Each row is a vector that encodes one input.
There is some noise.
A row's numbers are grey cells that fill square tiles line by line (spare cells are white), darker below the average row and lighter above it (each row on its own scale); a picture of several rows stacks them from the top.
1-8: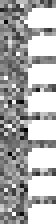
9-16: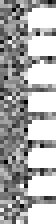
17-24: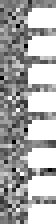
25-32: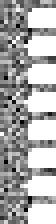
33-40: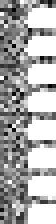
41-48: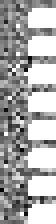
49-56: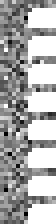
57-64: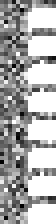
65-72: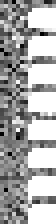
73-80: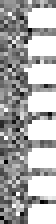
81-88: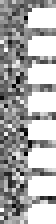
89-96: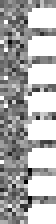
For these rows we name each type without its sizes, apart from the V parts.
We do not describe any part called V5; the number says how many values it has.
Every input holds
a true/false value, together with a list of items, each a point on a line and a value of V5.
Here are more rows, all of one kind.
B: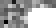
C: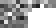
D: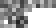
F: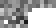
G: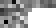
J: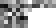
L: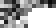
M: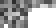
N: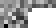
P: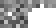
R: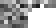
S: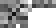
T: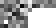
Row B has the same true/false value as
G, L and M.
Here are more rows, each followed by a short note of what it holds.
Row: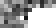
a true/false value, together with the empty list
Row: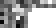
a true/false value, together with a list of one item
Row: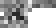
a true/false value, together with a list of two items
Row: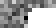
a true/false value, together with the empty list
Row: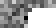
a true/false value, together with the empty list
